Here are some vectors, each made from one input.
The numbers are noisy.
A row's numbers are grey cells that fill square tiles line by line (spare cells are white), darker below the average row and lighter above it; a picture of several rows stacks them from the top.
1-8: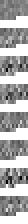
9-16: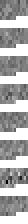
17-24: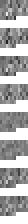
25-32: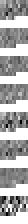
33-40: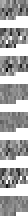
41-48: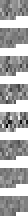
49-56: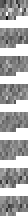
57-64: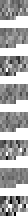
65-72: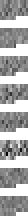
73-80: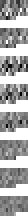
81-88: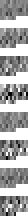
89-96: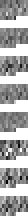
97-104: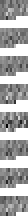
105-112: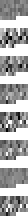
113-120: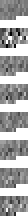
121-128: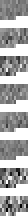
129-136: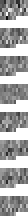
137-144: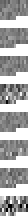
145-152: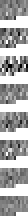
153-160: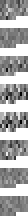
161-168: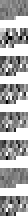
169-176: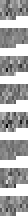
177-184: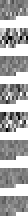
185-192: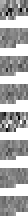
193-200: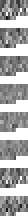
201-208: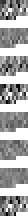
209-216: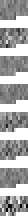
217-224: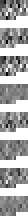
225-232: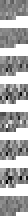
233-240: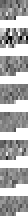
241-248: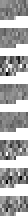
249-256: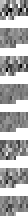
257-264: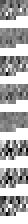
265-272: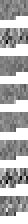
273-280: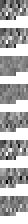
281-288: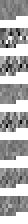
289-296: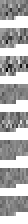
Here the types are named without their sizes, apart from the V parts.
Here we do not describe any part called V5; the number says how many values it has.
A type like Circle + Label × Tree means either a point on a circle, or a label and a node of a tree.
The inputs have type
Bool × List(Line) × V5.
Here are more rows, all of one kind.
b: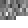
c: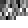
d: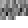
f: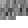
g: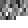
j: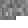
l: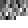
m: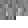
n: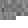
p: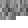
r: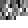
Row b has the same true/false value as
c, d and n.
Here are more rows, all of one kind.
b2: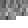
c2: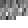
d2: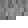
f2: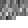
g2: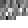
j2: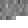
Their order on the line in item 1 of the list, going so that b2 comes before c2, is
f2, g2, j2, b2, d2, c2.
